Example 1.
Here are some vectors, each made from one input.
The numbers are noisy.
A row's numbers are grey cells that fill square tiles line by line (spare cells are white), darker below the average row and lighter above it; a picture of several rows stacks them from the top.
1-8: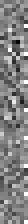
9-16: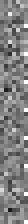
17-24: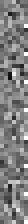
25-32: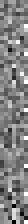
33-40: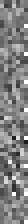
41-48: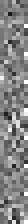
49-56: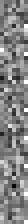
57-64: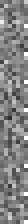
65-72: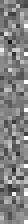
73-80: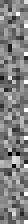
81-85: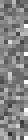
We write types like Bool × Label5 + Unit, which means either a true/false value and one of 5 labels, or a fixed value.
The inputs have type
Bool × Bool × Bool × Bool.
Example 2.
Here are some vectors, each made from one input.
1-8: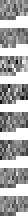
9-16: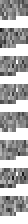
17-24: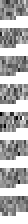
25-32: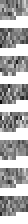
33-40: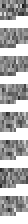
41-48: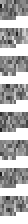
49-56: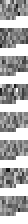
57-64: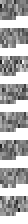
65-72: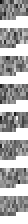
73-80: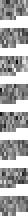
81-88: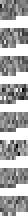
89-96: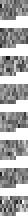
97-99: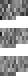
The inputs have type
Label6.
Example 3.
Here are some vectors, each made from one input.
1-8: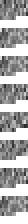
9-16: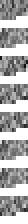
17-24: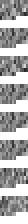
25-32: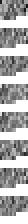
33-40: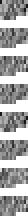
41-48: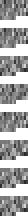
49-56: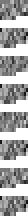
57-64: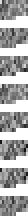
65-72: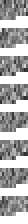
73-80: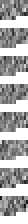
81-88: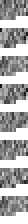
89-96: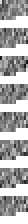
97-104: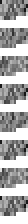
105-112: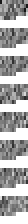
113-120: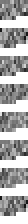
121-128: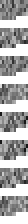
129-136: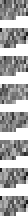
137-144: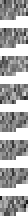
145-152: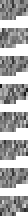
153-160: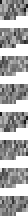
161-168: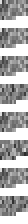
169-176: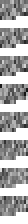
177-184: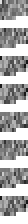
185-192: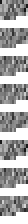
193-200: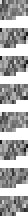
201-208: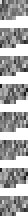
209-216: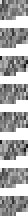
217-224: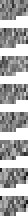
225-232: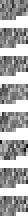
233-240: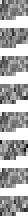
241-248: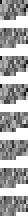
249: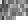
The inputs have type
Line5.
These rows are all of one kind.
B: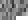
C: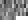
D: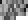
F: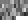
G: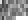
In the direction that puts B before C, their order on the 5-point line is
D, B, G, C, F.
